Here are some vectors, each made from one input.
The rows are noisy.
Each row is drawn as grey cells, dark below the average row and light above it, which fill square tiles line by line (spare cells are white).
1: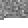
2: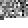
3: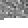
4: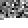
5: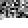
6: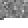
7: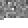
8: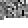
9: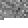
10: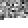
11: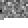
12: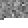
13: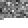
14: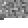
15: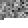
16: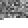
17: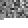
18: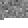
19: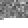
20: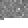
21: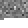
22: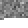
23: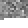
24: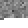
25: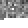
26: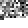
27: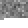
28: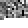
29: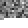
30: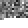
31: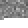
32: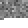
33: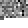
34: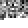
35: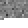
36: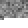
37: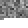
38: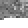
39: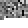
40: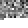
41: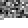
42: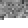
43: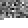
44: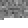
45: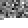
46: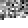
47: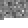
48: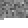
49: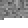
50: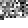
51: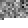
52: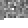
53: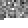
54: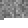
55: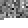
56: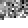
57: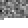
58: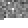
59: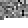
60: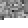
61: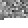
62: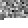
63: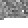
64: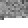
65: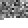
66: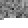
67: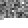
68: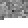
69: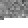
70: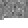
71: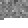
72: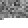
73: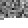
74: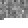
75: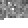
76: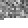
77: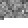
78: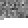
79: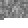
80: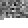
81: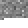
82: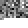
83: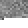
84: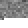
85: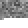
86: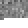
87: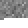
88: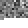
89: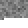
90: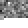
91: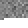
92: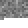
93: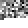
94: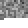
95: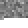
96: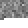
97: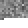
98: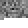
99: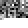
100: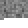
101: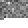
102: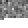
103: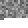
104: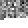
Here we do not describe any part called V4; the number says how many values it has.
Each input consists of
a list of up to three items, each a true/false value and a value of V4.
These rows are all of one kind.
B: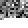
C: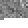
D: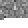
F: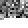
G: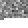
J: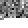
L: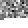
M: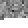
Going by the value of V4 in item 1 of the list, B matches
F and J.
